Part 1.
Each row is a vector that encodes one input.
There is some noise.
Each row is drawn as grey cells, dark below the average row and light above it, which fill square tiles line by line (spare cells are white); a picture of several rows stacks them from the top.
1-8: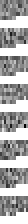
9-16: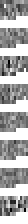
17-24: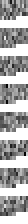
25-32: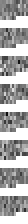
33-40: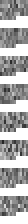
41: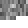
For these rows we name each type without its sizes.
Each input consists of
a point on a line.
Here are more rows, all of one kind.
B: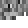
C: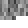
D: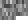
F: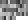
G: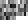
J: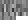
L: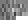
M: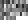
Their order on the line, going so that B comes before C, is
M, J, F, B, L, D, C, G.
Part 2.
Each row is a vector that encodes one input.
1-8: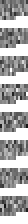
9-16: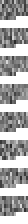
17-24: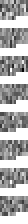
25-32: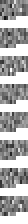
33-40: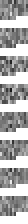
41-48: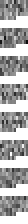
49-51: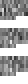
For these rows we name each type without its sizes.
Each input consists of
a point on a line.
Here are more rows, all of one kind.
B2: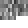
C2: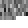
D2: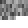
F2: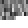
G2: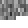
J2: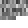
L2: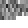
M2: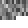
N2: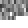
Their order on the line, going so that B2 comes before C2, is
N2, B2, L2, C2, F2, D2, G2, M2, J2.
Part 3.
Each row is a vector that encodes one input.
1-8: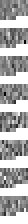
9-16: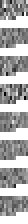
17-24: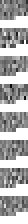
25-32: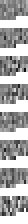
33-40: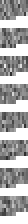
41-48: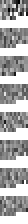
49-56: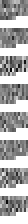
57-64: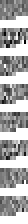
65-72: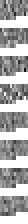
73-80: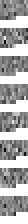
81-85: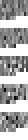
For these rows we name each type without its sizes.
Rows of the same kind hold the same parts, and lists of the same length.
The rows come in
2 kinds.
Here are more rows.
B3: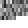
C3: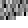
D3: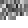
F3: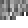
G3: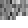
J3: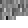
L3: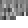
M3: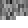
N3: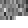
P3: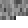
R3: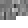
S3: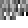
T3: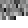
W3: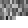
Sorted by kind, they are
B3, C3, F3, G3, J3, L3, M3, N3, P3, R3, S3, T3, W3
D3

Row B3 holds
three true/false values.
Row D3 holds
a fixed value.
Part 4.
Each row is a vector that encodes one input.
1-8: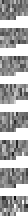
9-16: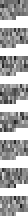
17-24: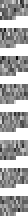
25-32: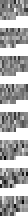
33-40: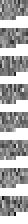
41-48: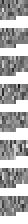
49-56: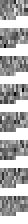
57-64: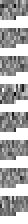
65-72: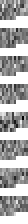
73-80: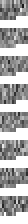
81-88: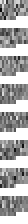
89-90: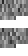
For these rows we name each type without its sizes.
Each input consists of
a point on a line.
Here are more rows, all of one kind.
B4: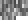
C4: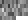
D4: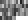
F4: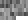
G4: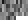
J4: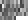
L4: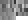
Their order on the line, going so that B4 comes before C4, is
L4, B4, F4, C4, G4, J4, D4.
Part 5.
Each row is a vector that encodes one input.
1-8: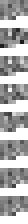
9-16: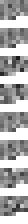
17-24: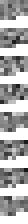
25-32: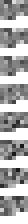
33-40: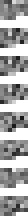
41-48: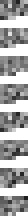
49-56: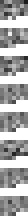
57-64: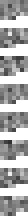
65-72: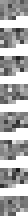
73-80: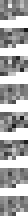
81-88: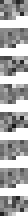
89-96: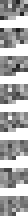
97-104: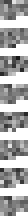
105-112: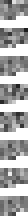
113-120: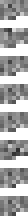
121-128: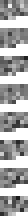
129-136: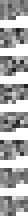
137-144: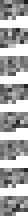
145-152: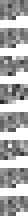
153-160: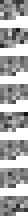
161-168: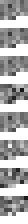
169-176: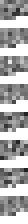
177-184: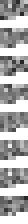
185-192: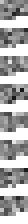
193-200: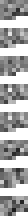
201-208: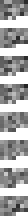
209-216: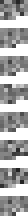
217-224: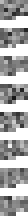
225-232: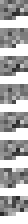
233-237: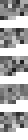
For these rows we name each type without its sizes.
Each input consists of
a point on a circle.
